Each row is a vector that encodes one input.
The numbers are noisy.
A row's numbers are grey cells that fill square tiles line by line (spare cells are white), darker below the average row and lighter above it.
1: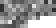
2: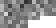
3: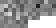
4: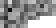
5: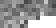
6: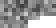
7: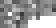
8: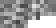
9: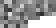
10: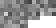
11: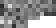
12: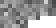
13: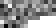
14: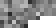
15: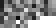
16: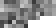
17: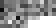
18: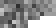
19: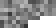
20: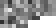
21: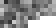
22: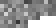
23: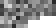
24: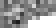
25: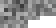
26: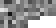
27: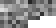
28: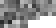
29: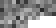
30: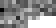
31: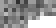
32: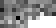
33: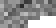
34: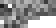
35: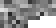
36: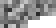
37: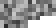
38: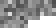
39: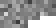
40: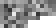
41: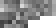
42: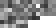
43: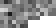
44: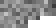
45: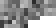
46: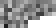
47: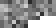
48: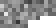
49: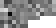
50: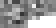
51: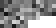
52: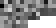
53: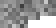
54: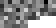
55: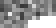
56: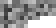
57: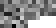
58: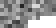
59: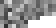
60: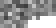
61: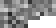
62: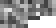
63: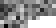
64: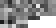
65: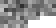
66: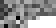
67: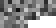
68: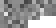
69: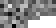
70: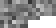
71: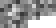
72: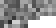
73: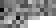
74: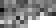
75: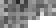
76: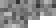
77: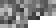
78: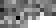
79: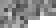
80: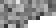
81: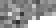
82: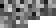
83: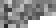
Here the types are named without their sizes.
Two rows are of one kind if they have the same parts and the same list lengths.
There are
2 kinds of row.
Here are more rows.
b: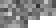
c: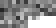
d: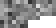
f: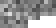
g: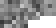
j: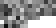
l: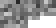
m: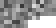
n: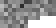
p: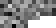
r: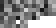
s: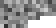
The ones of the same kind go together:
b, d, f, g, l, m, n, s
c, j, p, r

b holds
a point on a line and four true/false values.
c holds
a point on each of two lines.
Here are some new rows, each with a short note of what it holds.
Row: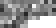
a point on each of two lines
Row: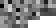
a point on each of two lines
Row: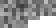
a point on a line and four true/false values
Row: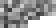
a point on a line and four true/false values
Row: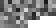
a point on each of two lines
